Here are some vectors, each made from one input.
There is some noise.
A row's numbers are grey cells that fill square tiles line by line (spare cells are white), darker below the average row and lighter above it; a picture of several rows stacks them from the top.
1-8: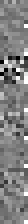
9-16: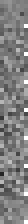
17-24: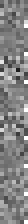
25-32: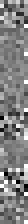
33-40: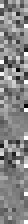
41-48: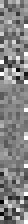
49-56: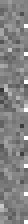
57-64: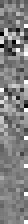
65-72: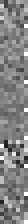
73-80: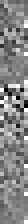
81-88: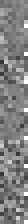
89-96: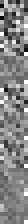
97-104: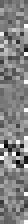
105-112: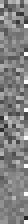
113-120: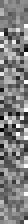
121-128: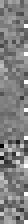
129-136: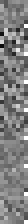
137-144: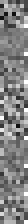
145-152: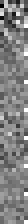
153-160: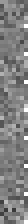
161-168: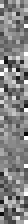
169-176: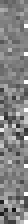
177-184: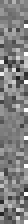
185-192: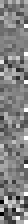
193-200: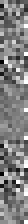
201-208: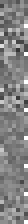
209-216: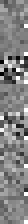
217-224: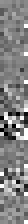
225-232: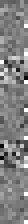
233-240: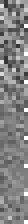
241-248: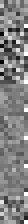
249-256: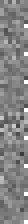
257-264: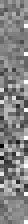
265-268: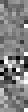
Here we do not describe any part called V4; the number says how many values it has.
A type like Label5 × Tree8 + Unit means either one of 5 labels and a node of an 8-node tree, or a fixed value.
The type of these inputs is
(Circle9 + Circle10) × (Line7 + V4) × V4.
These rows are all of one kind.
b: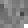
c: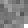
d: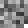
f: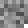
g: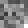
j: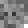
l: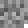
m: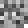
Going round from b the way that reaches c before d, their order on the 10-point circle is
b, c, m, l, g, j, d, f.
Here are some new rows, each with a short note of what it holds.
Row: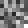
a point on a 9-point circle and two values of V4
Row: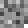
a point on a 10-point circle, a point on a 7-point line and a value of V4
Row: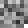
a point on a 10-point circle, a point on a 7-point line and a value of V4
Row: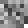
a point on a 9-point circle and two values of V4
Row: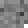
a point on a 10-point circle and two values of V4
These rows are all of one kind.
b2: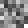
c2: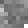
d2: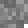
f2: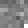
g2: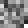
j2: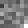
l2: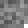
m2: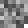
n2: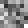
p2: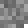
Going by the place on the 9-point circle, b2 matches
d2, l2, m2 and p2.
